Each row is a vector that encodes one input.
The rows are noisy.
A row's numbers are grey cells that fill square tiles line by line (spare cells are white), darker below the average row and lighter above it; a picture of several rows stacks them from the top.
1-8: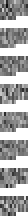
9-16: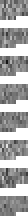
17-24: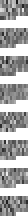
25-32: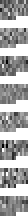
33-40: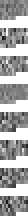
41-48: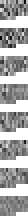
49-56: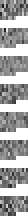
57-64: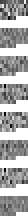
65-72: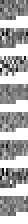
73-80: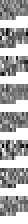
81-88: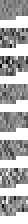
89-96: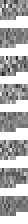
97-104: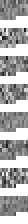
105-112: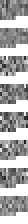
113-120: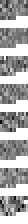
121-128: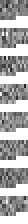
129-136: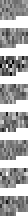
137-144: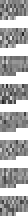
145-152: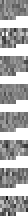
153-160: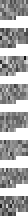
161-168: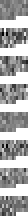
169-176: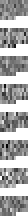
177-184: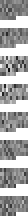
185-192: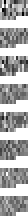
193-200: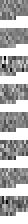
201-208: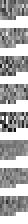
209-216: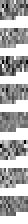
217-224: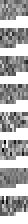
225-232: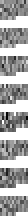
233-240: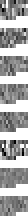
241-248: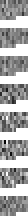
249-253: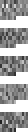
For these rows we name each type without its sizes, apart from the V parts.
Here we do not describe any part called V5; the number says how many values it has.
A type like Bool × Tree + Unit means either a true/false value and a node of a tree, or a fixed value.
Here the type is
List(Circle × V5).
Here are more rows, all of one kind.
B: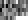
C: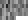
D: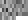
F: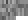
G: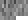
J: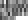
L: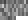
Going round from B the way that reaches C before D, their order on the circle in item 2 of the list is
B, G, C, D, L, J, F.
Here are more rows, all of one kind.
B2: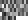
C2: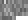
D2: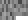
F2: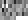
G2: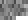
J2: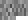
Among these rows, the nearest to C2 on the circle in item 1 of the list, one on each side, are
F2 and G2.
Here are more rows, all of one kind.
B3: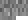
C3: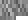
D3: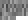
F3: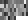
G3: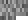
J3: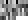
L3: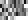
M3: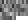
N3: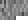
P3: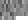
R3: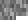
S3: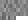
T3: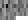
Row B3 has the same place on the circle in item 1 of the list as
J3, M3 and P3.
